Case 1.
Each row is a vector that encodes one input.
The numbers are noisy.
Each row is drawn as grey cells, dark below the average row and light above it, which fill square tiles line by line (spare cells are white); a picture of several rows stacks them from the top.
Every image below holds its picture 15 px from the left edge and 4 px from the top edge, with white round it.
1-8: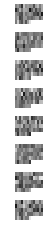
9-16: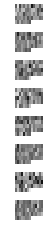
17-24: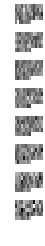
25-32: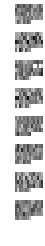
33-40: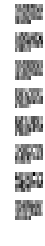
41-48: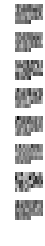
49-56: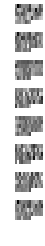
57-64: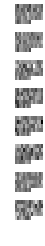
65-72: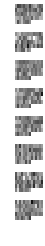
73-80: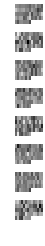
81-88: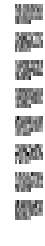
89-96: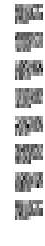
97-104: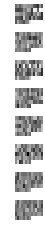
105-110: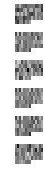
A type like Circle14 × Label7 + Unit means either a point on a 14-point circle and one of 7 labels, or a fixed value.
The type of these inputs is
Bool × Circle5 + Tree11.
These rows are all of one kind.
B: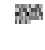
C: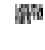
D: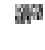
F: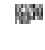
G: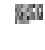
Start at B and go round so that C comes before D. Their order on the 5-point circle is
B, F, C, D, G.
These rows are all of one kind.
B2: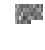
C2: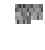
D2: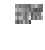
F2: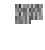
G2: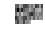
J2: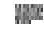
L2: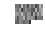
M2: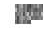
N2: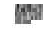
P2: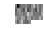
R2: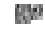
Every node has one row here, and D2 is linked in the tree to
B2 and L2.
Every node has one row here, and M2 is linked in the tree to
L2 and N2.
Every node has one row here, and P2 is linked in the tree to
C2 and N2.
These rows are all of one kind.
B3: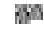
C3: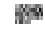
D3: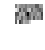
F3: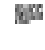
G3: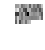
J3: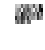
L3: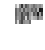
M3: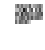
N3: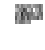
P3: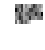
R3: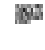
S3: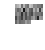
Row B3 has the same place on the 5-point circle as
D3 and G3.
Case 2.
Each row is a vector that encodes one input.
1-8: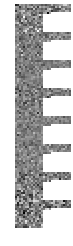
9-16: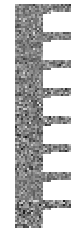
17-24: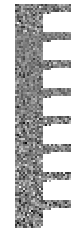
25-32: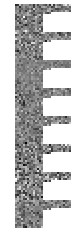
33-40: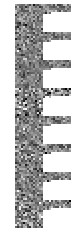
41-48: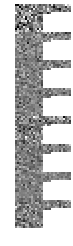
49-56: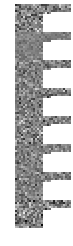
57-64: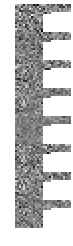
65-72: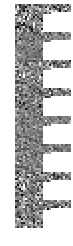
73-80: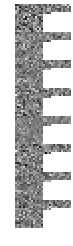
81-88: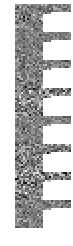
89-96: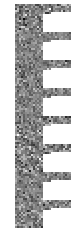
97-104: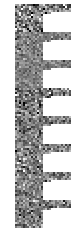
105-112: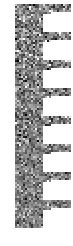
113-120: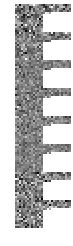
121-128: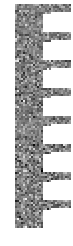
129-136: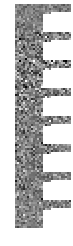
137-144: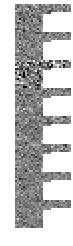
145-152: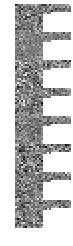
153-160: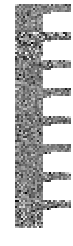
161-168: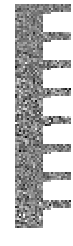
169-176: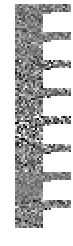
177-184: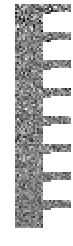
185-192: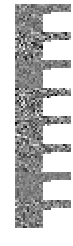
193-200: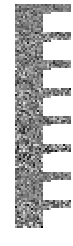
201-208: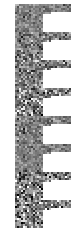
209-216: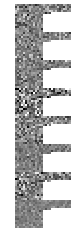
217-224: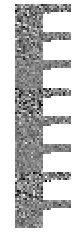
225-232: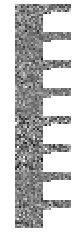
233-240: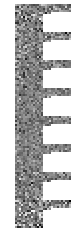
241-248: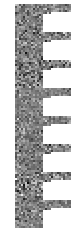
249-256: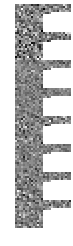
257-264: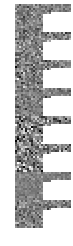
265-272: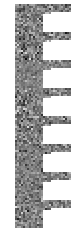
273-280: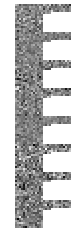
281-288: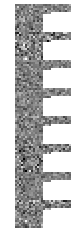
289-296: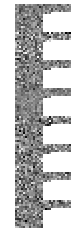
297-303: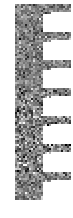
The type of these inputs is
(Circle14 + Line5) × Line5.
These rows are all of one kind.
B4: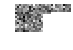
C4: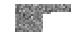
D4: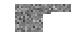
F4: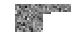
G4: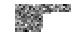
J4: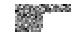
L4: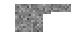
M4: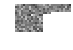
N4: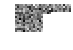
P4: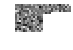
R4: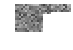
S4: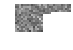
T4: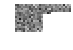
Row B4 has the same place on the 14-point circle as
D4, J4 and T4.
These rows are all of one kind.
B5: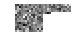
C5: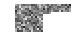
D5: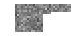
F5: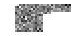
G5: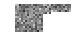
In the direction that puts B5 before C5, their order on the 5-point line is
B5, G5, F5, C5, D5.
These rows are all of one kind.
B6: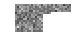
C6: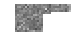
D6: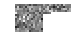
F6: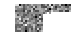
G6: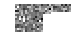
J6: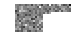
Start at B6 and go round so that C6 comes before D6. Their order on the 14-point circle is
B6, G6, J6, C6, F6, D6.
